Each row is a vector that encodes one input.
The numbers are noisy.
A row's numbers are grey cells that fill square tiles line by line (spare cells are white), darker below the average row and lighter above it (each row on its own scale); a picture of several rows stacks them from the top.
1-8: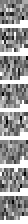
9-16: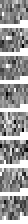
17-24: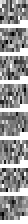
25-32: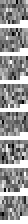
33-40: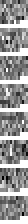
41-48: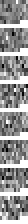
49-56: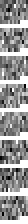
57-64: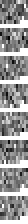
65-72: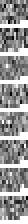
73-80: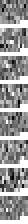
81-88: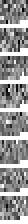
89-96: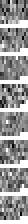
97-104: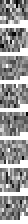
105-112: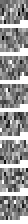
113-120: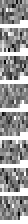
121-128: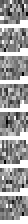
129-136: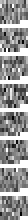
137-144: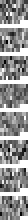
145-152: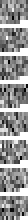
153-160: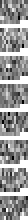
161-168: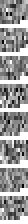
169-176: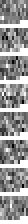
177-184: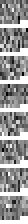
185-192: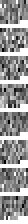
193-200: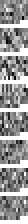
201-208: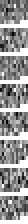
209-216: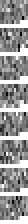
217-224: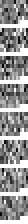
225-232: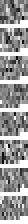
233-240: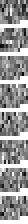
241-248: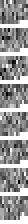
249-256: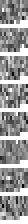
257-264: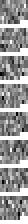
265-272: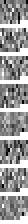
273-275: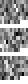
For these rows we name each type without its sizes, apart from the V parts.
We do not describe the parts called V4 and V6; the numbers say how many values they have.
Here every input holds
four true/false values and a value of V6, together with either a point on a line, or a value of V4.
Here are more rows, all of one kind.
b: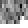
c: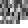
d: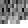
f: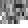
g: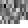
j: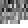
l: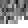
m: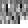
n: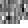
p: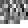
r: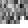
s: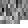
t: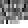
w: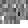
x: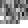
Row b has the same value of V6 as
f, p, t and w.
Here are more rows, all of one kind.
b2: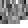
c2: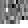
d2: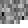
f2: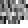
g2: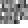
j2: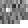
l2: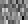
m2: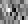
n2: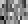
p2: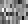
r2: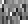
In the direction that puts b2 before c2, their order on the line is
r2, n2, g2, b2, f2, d2, p2, m2, j2, c2, l2.
